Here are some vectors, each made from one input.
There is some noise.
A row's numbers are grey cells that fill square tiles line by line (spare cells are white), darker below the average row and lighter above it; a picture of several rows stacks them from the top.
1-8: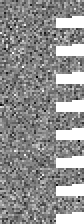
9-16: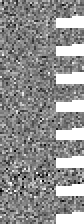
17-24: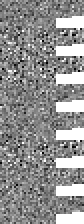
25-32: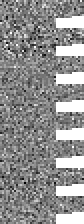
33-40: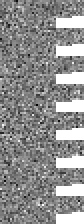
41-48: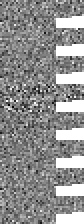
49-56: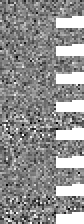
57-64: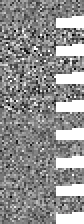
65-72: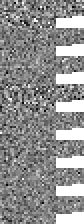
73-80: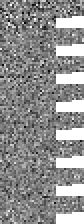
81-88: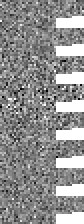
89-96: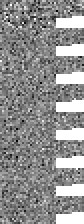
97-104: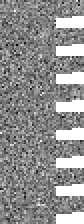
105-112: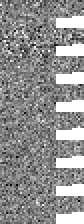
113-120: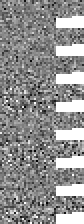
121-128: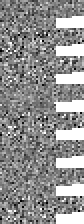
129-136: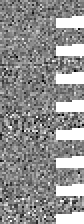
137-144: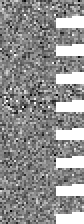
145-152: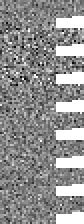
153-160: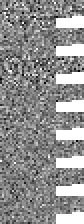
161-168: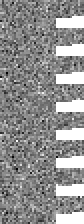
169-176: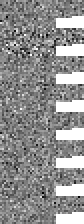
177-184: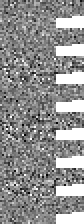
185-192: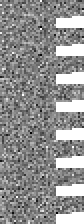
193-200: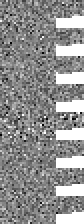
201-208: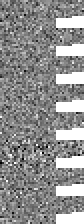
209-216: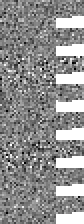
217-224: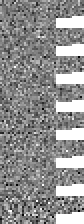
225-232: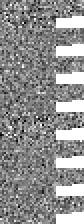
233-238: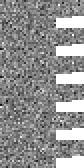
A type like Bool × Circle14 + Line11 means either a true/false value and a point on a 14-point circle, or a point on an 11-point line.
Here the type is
Bool × Circle6 + (Circle11 + Unit) × Line5 × Line11.
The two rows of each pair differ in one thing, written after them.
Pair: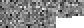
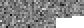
the place on the 11-point line
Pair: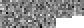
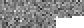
the place on the 11-point line
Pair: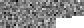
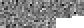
the place on the 5-point line
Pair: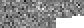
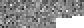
the place on the 11-point circle
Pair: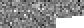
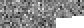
the place on the 5-point line
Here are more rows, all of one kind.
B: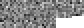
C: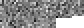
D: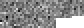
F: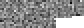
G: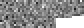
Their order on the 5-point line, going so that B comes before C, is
B, F, D, C, G.
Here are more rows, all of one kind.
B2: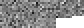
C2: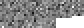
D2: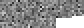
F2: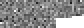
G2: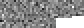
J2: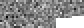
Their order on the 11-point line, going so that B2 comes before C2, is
D2, B2, C2, J2, F2, G2.
